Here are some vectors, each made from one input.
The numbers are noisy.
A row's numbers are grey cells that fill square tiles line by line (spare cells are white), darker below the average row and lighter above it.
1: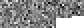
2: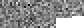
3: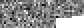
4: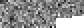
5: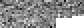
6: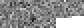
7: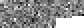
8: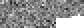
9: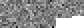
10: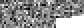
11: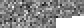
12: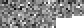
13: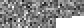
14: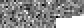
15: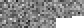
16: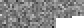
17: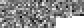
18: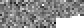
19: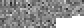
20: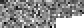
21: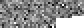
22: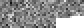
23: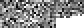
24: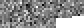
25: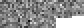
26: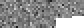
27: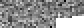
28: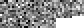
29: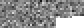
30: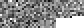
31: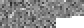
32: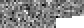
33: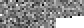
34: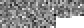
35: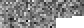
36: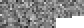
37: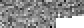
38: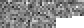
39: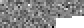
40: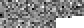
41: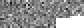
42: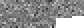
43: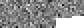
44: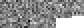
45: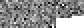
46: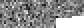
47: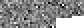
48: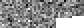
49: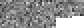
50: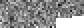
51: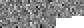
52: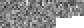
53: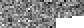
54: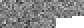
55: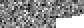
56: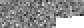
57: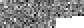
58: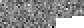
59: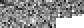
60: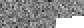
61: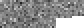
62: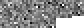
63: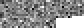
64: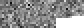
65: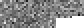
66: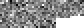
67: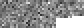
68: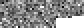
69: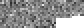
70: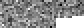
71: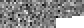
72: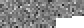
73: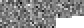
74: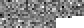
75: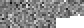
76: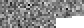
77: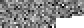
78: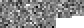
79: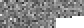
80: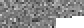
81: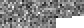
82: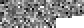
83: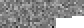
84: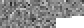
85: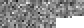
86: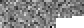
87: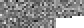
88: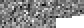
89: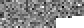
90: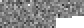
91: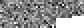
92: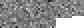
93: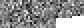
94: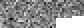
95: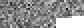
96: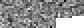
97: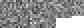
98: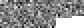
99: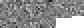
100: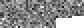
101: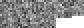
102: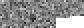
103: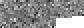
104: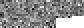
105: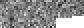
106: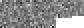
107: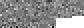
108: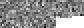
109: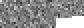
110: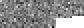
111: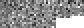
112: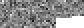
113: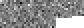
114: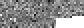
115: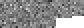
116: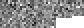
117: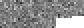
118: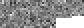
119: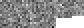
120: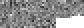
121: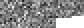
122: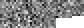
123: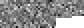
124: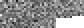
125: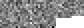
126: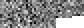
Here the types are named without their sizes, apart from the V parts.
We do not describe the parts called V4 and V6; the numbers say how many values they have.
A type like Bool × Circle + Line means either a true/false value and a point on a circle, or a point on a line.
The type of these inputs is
Bool × Line × V4 + V6.
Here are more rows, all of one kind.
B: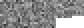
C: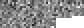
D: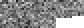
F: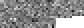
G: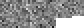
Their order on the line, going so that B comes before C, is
D, B, F, C, G.
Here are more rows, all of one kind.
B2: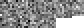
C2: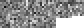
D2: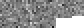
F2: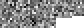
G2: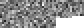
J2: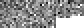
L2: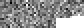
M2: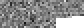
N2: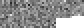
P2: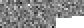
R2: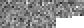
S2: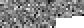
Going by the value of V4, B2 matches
D2, P2 and S2.
